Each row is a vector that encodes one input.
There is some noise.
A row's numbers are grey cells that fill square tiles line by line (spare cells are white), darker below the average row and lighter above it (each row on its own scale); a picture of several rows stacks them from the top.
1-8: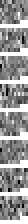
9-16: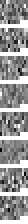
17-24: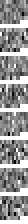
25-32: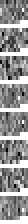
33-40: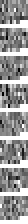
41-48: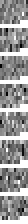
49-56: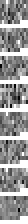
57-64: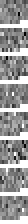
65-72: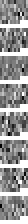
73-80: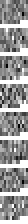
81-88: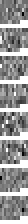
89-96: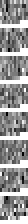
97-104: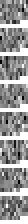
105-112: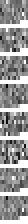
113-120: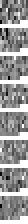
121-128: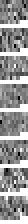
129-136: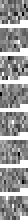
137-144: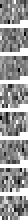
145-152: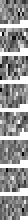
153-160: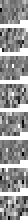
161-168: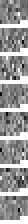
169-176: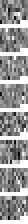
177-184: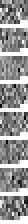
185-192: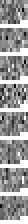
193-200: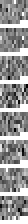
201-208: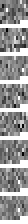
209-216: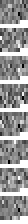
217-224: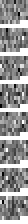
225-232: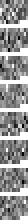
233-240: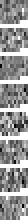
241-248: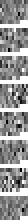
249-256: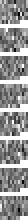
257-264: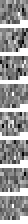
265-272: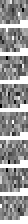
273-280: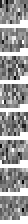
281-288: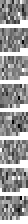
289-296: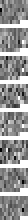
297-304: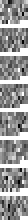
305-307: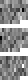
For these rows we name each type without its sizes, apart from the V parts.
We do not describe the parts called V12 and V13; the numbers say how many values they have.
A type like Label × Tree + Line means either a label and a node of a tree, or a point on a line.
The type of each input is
(Bool × Bool × Bool + V12) × (Line + V13).
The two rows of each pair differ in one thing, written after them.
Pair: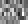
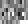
one of the three true/false values
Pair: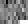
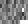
the value of V13
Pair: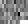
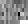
one of the three true/false values
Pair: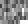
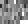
the value of V13
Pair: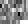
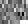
one of the three true/false values
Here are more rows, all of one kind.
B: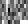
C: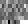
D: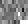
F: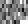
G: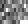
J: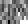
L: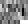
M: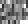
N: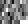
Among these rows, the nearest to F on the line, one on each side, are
J and M.
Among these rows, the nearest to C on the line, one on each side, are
B and L.
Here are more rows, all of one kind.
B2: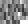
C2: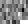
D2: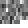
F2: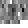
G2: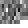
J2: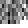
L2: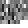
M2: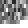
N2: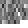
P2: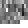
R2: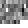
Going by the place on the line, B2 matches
G2, M2 and P2.
